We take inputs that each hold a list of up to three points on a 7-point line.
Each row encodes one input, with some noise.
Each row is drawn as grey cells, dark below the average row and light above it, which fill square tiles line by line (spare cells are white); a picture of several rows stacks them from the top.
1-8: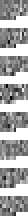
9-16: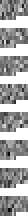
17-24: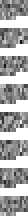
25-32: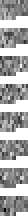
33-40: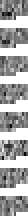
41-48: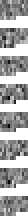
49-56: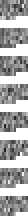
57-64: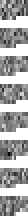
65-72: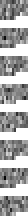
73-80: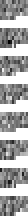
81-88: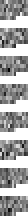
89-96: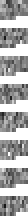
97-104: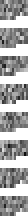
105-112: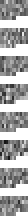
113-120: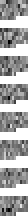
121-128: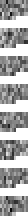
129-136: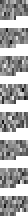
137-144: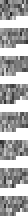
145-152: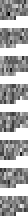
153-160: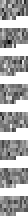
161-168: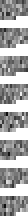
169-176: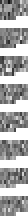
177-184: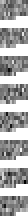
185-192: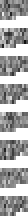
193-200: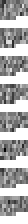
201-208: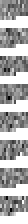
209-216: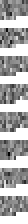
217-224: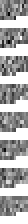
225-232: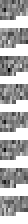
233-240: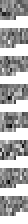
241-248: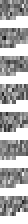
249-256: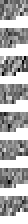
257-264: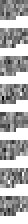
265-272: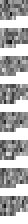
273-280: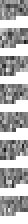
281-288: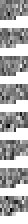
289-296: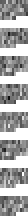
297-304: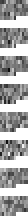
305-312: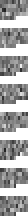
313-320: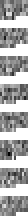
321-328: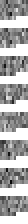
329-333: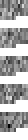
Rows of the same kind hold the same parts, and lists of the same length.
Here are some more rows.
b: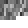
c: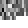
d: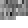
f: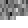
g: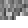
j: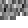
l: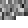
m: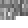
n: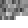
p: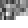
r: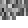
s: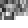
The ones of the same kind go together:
b, l
c, r
d, f, m
g, j, n, p, s

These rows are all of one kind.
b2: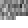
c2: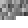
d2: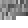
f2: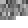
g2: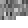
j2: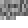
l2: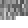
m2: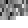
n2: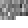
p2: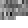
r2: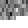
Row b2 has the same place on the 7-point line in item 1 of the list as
c2, j2 and n2.
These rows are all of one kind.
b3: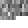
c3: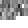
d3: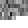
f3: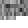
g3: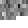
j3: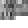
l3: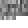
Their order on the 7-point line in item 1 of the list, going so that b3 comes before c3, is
b3, l3, f3, c3, g3, d3, j3.
